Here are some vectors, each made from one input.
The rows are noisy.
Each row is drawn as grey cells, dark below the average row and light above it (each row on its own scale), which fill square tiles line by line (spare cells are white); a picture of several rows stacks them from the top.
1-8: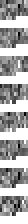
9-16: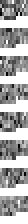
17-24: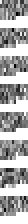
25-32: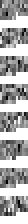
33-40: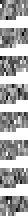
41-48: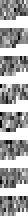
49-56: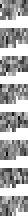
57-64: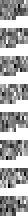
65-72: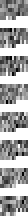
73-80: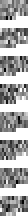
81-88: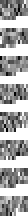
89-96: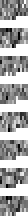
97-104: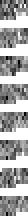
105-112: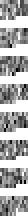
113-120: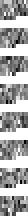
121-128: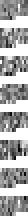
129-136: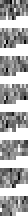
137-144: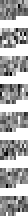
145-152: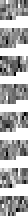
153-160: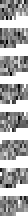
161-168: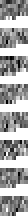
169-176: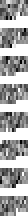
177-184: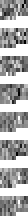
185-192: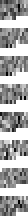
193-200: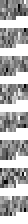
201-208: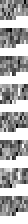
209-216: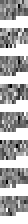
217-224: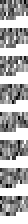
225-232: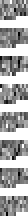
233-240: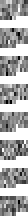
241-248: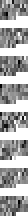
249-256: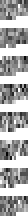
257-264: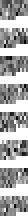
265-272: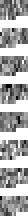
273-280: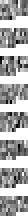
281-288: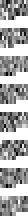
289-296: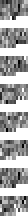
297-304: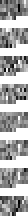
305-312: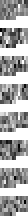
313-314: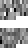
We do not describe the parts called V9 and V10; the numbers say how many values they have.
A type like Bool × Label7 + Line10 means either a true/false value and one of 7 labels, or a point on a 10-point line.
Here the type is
(Bool × Line7 + Line11 × V9) × V10.
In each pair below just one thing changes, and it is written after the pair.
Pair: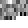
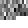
the value of V10
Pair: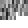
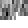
the true/false value
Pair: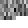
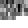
the true/false value
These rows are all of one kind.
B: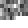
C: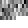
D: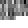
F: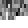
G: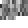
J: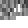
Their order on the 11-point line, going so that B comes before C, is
G, J, D, B, F, C.
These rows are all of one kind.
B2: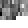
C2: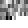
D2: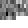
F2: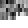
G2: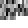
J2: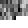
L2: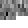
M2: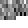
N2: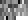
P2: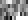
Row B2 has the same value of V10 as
D2, L2 and P2.
